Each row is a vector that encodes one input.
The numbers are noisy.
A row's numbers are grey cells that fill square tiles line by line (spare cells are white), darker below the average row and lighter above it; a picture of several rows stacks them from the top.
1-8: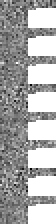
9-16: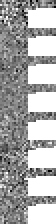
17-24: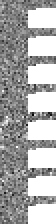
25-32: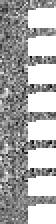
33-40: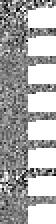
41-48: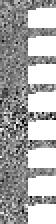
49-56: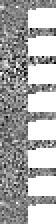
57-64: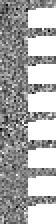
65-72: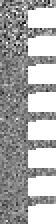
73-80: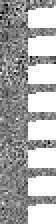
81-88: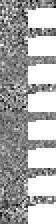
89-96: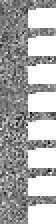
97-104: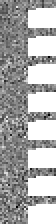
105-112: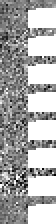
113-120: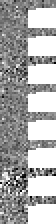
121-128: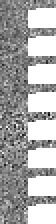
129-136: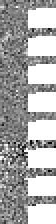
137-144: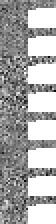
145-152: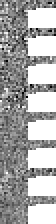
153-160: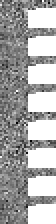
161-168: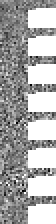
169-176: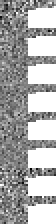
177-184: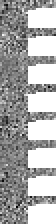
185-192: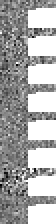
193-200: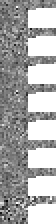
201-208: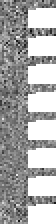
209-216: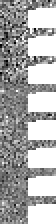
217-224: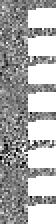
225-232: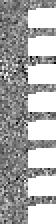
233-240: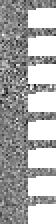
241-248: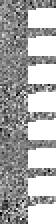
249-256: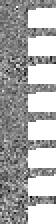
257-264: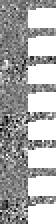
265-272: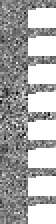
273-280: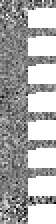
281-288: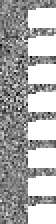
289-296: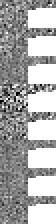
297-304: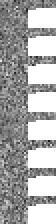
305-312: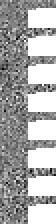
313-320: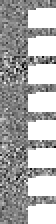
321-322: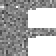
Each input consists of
either a point on a 4-point line and a point on a 6-point line, or a point on an 11-point line, a point on a 16-point line and a node of a 7-node tree.
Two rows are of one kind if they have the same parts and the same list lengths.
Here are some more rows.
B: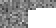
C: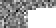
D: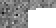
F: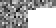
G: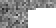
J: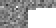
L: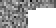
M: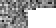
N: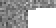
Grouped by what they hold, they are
B, D, G, J, N
C, F, L, M

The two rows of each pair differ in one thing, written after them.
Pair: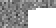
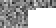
the node of the tree
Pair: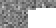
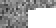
the place on the 16-point line
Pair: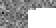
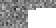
the node of the tree
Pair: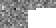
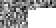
the place on the 16-point line
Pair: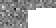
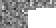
the place on the 11-point line
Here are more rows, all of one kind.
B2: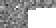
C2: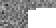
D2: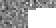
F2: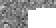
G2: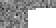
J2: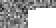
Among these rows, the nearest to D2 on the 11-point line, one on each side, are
F2 and G2.
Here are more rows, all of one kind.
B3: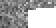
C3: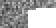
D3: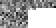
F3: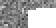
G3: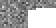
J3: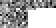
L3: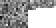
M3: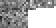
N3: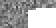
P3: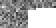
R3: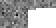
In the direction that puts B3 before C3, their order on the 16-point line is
R3, L3, M3, B3, C3, N3, J3, F3, D3, G3, P3.
